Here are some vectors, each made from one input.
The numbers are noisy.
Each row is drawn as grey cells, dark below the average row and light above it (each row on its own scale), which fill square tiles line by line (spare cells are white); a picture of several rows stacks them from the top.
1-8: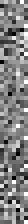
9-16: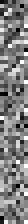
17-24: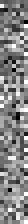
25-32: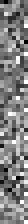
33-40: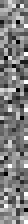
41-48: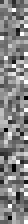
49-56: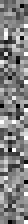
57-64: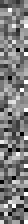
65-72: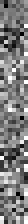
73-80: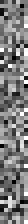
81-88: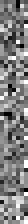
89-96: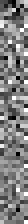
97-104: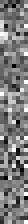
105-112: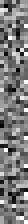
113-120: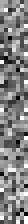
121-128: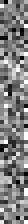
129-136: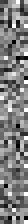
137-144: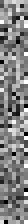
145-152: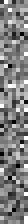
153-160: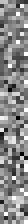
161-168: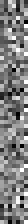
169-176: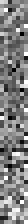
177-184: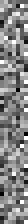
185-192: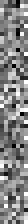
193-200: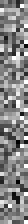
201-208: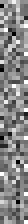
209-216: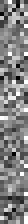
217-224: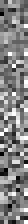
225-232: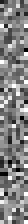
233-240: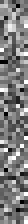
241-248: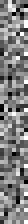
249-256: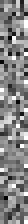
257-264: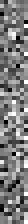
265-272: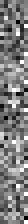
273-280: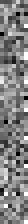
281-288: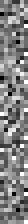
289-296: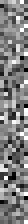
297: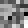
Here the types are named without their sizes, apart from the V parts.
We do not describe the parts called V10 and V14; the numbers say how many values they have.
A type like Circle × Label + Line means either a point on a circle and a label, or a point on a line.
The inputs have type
Line + (Tree + V10) × V14.
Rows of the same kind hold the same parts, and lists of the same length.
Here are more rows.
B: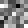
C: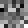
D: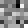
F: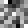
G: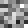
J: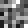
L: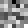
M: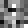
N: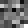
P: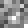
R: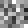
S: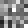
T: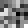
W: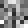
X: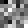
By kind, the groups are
B, F, J, M, N, P, T
C, D, G, L, S, X
R, W

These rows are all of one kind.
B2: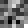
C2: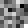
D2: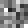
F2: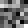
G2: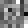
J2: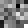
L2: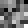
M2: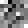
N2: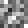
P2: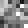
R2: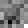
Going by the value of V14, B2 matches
F2 and R2.
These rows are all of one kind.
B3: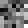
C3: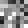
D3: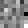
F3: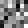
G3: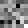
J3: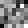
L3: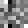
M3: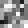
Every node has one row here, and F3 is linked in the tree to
B3.
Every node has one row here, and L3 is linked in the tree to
D3 and G3.
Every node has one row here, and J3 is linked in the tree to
C3 and G3.
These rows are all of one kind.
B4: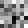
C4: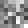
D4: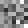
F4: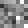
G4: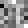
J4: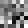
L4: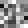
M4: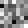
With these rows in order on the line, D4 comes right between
C4 and G4.
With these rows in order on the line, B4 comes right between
J4 and M4.
